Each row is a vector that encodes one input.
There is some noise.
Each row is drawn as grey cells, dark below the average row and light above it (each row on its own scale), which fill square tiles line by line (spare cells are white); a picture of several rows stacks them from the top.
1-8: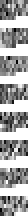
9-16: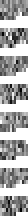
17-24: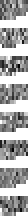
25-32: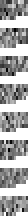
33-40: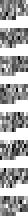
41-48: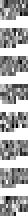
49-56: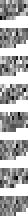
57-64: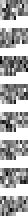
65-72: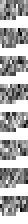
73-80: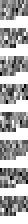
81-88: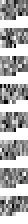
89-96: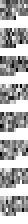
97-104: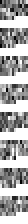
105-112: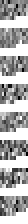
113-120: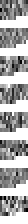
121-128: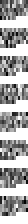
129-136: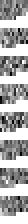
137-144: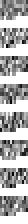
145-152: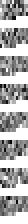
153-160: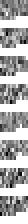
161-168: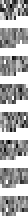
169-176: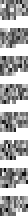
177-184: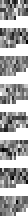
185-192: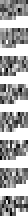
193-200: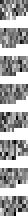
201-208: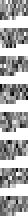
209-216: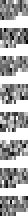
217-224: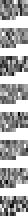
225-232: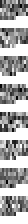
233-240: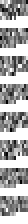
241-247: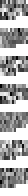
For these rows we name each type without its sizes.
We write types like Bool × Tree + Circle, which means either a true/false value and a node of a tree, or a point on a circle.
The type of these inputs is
(Bool × Bool × Bool × Bool + Unit) × Circle + List(Line).
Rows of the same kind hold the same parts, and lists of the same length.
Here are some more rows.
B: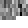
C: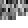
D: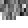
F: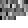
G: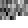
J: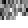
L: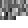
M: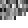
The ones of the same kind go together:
B, D, J
C
F, M
G
L

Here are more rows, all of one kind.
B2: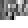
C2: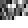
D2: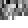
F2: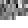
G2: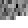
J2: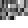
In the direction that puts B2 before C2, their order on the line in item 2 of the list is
J2, G2, B2, F2, C2, D2.
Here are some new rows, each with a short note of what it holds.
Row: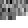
the empty list
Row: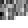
the empty list
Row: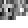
the empty list
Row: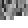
a list of two items
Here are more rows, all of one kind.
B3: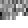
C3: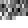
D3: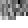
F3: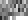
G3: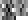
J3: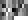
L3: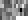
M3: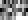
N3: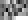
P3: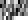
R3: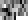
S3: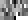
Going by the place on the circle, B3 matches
F3 and G3.
